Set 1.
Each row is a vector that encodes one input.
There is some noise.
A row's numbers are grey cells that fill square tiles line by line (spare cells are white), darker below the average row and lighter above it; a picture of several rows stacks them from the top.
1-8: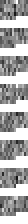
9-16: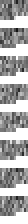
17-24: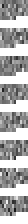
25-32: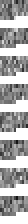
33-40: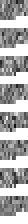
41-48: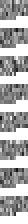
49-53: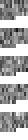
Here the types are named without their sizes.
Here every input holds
a label, together with either a point on a circle, or a fixed value.
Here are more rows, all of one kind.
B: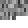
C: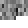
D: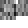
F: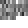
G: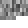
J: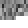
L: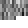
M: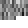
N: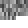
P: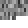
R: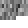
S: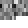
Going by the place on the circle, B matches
N and P.
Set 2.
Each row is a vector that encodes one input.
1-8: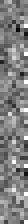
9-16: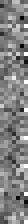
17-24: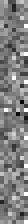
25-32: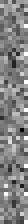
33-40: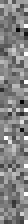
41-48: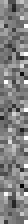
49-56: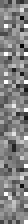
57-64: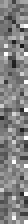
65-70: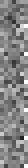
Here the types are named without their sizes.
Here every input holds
either a point on a line, or three true/false values.
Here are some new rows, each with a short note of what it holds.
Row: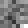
three true/false values
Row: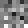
a point on a line
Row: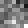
a point on a line
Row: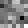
a point on a line
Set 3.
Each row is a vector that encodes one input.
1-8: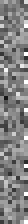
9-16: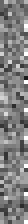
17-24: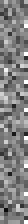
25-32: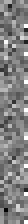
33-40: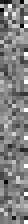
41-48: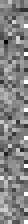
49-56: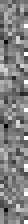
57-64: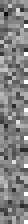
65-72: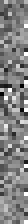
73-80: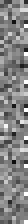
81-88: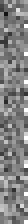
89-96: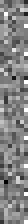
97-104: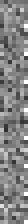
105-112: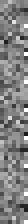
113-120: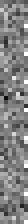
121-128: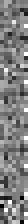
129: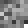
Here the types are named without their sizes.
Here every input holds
a list of points on a line.
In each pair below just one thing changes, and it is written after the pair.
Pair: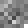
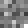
the place on the line in item 2 of the list
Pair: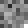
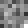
the place on the line in item 2 of the list
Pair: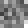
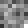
the place on the line in item 1 of the list
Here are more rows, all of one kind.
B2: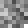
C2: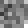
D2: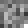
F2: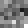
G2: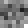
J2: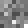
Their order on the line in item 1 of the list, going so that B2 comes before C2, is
D2, B2, J2, F2, G2, C2.
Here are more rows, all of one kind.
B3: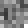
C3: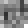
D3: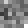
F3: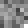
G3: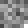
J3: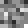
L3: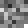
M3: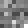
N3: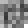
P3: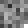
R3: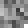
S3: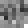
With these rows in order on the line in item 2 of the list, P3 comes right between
D3 and L3.
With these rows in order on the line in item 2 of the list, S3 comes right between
G3 and M3.
